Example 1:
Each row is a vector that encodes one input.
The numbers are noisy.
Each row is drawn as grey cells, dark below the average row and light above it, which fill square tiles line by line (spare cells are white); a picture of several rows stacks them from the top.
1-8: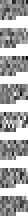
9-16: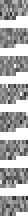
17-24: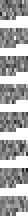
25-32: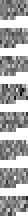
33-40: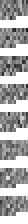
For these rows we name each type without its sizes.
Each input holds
either a label, or a point on a line.
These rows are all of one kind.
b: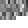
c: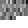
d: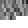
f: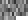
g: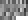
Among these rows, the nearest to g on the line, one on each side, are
b and c.
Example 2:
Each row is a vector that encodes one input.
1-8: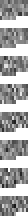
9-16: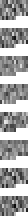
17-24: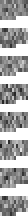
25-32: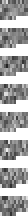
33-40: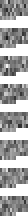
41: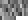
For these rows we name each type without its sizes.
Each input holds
either a label, or a point on a line.
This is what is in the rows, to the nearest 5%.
About 55% of them hold a label. The rest hold a point on a line.
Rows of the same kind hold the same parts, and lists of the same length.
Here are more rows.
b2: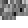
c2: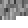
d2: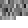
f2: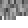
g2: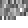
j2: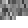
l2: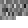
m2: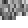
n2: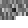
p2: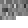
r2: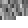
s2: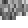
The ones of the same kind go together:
b2, m2, n2, s2
c2, d2, f2, g2, j2, l2, p2, r2

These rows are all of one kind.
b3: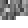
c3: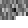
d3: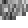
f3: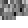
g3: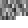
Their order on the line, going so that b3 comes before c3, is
d3, f3, b3, g3, c3.
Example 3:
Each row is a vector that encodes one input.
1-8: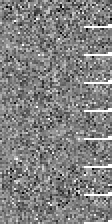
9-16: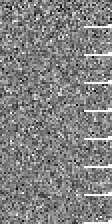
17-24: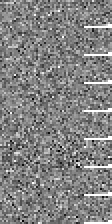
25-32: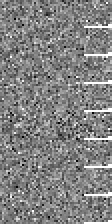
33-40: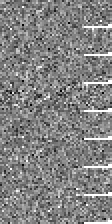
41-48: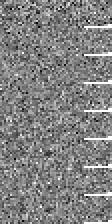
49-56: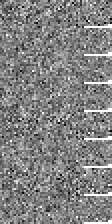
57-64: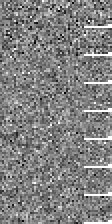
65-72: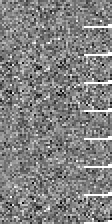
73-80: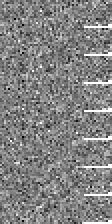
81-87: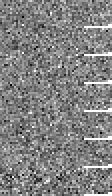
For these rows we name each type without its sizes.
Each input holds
a point on a circle, together with either a fixed value, or three true/false values.
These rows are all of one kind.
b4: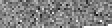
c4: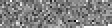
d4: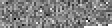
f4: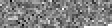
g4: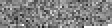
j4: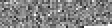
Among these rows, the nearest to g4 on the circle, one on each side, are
f4 and j4.
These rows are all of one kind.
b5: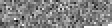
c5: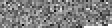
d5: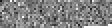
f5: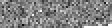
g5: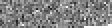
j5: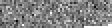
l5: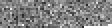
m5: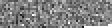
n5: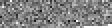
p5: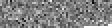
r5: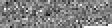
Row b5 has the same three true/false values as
j5 and p5.
